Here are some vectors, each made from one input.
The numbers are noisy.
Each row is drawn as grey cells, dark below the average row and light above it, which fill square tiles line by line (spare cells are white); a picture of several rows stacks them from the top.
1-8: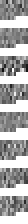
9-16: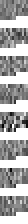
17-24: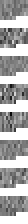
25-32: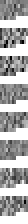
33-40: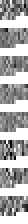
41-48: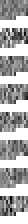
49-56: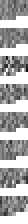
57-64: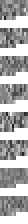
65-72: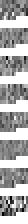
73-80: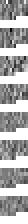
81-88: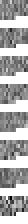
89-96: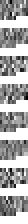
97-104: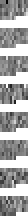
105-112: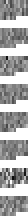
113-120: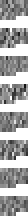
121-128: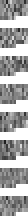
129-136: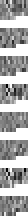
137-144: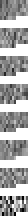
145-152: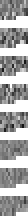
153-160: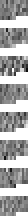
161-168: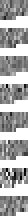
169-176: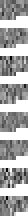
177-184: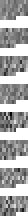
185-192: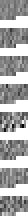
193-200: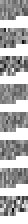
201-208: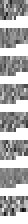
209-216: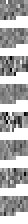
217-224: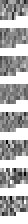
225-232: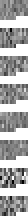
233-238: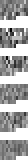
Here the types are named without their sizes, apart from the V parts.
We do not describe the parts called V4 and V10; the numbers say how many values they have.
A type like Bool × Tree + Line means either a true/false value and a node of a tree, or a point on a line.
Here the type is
Bool × Bool × Bool × Bool × Line × Tree + Label × V4 + V10.
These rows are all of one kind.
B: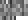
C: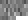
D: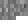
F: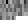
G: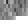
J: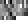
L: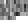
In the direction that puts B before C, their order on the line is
F, J, D, L, B, G, C.
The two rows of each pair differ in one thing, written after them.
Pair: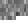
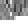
the node of the tree
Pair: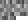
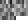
the node of the tree
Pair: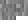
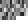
one of the four true/false values
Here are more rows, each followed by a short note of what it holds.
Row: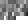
a point on a line, a node of a tree and four true/false values
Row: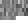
a label and a value of V4
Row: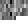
a label and a value of V4
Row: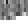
a point on a line, a node of a tree and four true/false values
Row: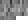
a point on a line, a node of a tree and four true/false values
